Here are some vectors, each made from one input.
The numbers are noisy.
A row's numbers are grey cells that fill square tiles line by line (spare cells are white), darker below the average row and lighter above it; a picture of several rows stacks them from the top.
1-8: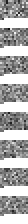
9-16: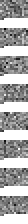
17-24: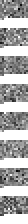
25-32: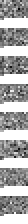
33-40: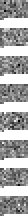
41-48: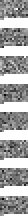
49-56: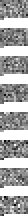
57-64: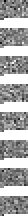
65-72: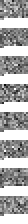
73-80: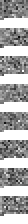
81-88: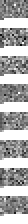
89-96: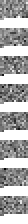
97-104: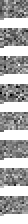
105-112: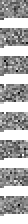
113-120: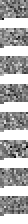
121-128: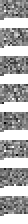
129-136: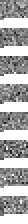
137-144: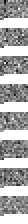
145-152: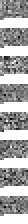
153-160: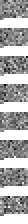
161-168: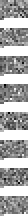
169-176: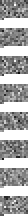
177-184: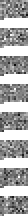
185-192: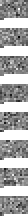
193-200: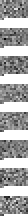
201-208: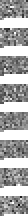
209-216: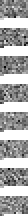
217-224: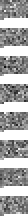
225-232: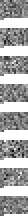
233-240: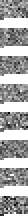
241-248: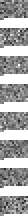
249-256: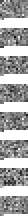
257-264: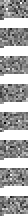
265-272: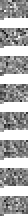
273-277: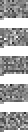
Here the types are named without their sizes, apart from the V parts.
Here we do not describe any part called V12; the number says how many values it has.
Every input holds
a value of V12, together with either a point on a line, or a node of a tree.
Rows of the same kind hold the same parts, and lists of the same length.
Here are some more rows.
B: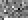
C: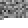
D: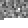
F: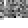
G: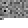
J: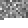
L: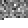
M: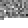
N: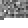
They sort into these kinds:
B, F, J, M, N
C, D, G, L

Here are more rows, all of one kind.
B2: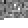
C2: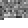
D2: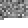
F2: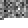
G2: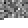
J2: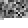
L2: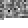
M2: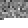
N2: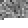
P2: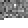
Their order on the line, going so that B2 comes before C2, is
L2, N2, G2, M2, F2, B2, C2, D2, J2, P2.
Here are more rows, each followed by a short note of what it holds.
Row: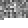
a node of a tree and a value of V12
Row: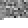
a node of a tree and a value of V12
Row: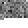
a point on a line and a value of V12
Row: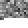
a node of a tree and a value of V12
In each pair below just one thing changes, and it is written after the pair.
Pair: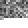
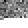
the place on the line
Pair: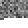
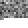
the value of V12
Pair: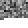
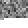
the place on the line
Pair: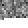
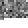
the place on the line
